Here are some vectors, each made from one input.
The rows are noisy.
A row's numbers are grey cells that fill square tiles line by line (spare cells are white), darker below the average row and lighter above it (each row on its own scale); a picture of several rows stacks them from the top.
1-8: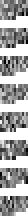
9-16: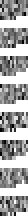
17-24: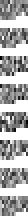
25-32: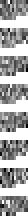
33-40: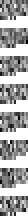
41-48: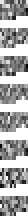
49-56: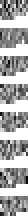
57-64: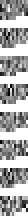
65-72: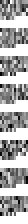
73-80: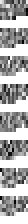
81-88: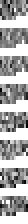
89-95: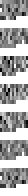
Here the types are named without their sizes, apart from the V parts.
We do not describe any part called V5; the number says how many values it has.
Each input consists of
either a point on a circle, or a true/false value and a value of V5.
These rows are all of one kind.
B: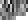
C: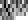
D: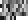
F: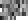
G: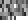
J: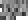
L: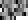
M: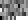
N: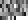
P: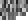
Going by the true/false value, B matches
C and P.
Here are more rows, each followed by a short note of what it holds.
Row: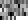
a true/false value and a value of V5
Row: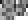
a point on a circle
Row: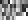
a point on a circle
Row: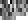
a true/false value and a value of V5
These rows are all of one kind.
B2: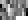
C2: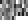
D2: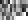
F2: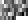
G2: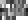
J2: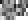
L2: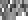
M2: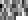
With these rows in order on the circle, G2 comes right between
B2 and F2.
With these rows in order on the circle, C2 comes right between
F2 and J2.
